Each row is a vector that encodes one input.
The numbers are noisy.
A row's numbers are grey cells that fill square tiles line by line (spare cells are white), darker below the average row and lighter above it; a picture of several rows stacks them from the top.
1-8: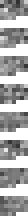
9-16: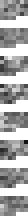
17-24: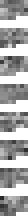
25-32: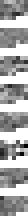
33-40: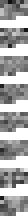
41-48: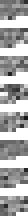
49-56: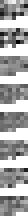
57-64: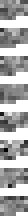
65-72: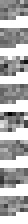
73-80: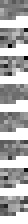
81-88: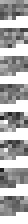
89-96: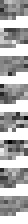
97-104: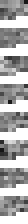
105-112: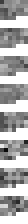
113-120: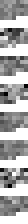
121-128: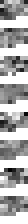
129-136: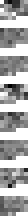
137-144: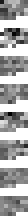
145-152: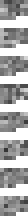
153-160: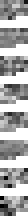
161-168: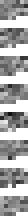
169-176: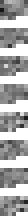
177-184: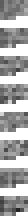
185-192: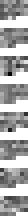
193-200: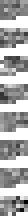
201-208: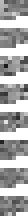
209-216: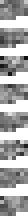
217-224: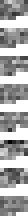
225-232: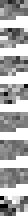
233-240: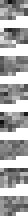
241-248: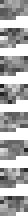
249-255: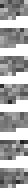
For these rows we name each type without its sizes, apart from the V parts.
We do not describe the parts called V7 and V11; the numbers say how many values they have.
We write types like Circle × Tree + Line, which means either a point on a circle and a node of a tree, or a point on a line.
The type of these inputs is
((Bool × Bool × Bool × Bool + Unit) × V11 + V7) × Line.
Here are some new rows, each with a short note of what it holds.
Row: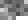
a point on a line, four true/false values and a value of V11
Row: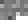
a point on a line and a value of V11
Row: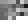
a point on a line and a value of V7
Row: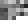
a point on a line and a value of V7
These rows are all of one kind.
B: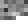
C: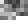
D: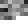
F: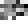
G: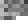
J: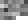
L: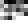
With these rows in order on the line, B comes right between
C and L.
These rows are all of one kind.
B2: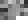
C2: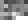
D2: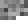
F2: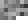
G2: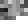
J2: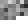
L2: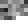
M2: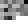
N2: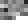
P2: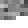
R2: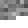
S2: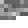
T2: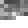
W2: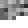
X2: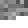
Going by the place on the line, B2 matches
C2, R2, T2 and X2.
